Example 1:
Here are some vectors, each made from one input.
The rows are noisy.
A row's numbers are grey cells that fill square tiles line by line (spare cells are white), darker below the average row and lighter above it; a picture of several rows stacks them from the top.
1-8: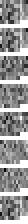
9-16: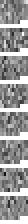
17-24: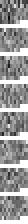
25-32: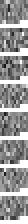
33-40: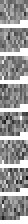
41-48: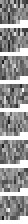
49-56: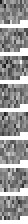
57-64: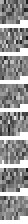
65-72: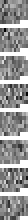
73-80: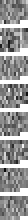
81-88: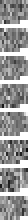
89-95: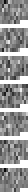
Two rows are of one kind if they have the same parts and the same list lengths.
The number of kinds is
2.
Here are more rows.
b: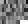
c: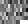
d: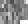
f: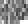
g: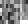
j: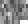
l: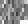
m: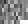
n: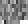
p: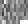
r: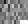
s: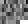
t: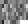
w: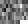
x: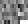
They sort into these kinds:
b, c, g, s, w
d, f, j, l, m, n, p, r, t, x

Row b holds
a point on a 6-point line.
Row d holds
a point on each of two 13-point lines.
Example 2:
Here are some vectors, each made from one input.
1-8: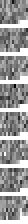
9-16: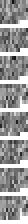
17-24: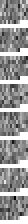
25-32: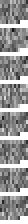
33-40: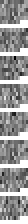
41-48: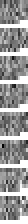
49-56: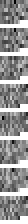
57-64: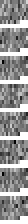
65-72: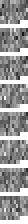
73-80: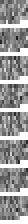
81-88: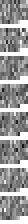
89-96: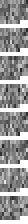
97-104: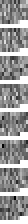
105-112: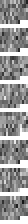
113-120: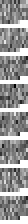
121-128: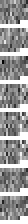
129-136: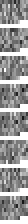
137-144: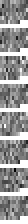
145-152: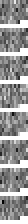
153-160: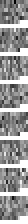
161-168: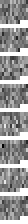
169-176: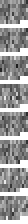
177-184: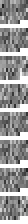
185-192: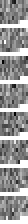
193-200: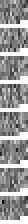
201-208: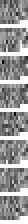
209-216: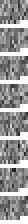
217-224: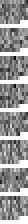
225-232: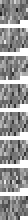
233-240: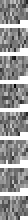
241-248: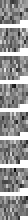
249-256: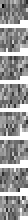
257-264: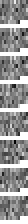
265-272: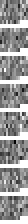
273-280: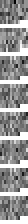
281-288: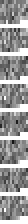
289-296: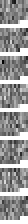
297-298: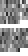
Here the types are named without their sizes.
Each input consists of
either a point on a circle, or a point on a line.
